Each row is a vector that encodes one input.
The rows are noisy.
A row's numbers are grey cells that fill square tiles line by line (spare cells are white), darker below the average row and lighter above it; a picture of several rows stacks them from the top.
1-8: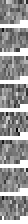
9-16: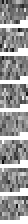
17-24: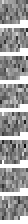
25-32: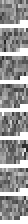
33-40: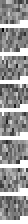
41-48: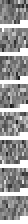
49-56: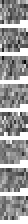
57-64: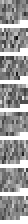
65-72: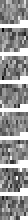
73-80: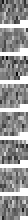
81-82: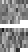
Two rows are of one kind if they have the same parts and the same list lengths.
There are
2 kinds of row.
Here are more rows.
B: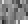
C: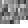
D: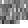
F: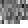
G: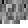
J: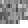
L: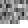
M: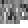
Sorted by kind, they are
B, C, D, J, L
F, G, M

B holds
a point on a 5-point line and three true/false values.
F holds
a node of an 8-node tree.
